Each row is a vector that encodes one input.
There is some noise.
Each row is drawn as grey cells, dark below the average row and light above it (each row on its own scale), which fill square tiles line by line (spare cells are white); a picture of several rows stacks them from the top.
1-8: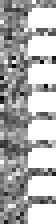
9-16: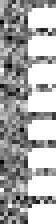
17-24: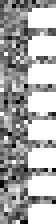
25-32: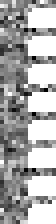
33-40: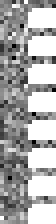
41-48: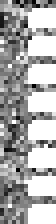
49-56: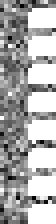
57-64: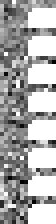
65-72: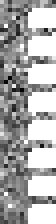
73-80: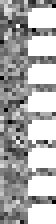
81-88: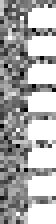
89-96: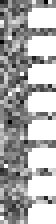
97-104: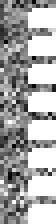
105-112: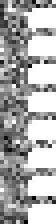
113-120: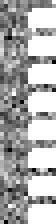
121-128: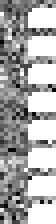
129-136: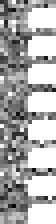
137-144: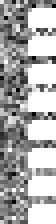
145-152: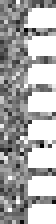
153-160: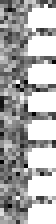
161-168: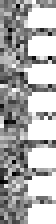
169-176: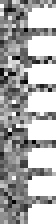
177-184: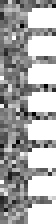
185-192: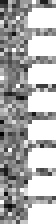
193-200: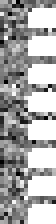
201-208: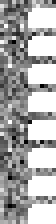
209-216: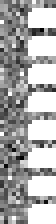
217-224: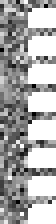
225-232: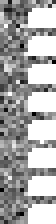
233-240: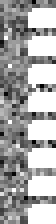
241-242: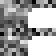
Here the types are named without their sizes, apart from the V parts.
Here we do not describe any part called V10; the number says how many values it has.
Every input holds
a list of items, each a true/false value and a value of V10.
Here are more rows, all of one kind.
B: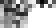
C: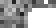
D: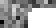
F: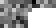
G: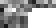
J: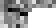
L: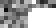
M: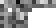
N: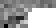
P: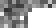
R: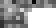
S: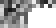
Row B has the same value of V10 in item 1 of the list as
C and R.
